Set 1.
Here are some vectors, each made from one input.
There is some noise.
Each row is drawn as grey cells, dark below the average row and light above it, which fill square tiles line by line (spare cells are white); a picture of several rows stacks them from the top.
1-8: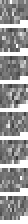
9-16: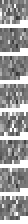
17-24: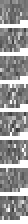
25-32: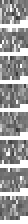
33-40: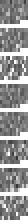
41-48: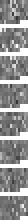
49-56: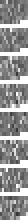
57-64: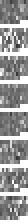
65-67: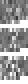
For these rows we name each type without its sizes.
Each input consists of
a node of a tree.
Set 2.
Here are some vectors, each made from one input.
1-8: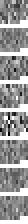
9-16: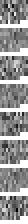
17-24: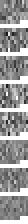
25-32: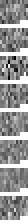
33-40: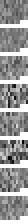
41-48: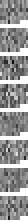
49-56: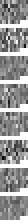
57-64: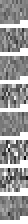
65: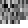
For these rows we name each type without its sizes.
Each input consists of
a label.
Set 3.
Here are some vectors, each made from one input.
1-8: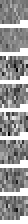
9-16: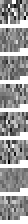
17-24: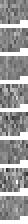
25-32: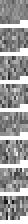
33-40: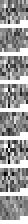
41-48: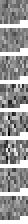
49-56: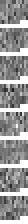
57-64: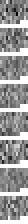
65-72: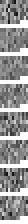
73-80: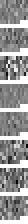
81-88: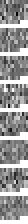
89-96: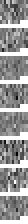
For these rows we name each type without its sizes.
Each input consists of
either a fixed value, or a node of a tree.
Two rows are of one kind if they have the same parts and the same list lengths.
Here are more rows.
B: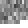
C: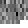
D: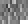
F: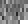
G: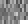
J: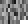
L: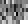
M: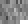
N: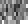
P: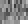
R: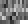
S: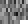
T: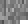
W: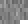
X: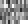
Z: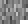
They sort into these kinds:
B, C, D, F, G, J, L, M, N, R, T, W, X, Z
P, S

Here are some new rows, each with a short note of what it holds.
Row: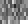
a fixed value
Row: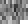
a node of a tree
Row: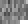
a fixed value
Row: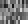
a node of a tree
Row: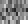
a node of a tree
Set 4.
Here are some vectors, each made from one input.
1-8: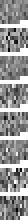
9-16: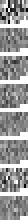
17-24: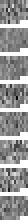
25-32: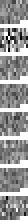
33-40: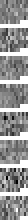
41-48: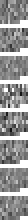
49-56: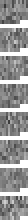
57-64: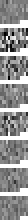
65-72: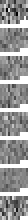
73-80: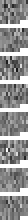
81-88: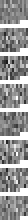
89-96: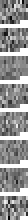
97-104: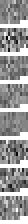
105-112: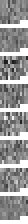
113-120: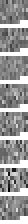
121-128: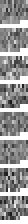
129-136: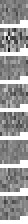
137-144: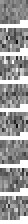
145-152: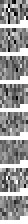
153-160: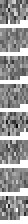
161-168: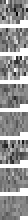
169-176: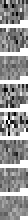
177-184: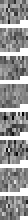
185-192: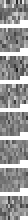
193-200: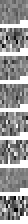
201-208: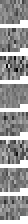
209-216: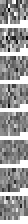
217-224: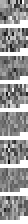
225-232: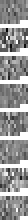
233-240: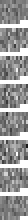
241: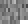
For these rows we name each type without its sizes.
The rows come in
2 kinds.
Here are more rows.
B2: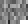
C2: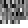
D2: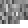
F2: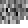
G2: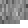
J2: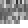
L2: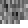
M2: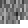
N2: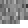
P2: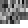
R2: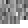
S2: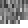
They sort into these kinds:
B2, D2, F2, G2, J2, L2, M2, N2, P2, R2, S2
C2

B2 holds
a node of a tree.
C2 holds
a fixed value.
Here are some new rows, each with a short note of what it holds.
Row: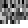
a fixed value
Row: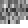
a node of a tree
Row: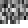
a fixed value
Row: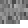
a node of a tree
